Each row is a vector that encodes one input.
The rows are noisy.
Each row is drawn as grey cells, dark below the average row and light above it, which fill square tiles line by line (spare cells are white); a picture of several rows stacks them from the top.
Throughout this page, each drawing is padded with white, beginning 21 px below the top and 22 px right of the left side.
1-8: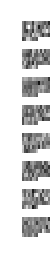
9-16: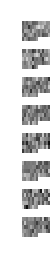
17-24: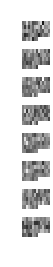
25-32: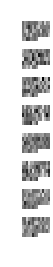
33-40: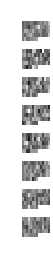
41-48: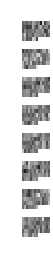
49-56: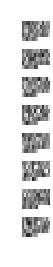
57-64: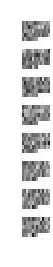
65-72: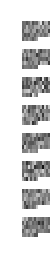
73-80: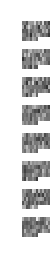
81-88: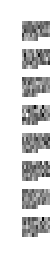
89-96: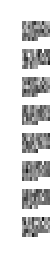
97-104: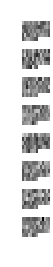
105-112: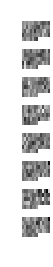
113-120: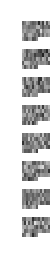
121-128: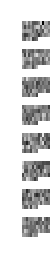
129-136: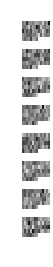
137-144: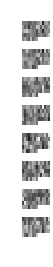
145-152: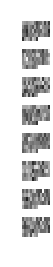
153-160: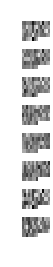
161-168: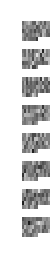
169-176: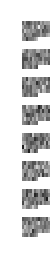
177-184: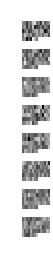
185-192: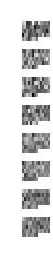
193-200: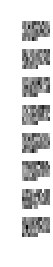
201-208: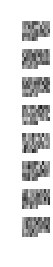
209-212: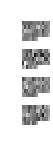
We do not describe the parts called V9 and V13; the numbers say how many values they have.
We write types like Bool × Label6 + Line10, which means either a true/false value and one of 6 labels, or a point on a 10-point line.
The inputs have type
(Bool × Bool × Bool × Circle10 + Unit) × V9 × V13.
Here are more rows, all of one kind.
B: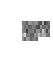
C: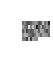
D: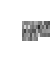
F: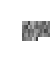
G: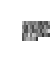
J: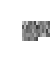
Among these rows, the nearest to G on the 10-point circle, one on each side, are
D and F.
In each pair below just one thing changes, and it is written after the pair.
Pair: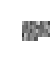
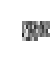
the value of V9
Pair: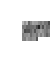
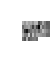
the value of V13
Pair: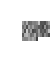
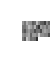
the place on the 10-point circle
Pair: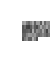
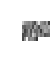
the value of V13
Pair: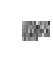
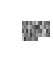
one of the three true/false values
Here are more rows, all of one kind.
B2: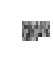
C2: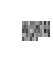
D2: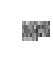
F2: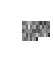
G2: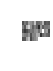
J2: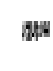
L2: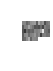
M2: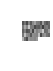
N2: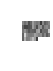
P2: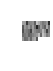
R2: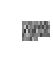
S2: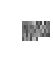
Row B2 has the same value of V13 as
G2, L2 and R2.
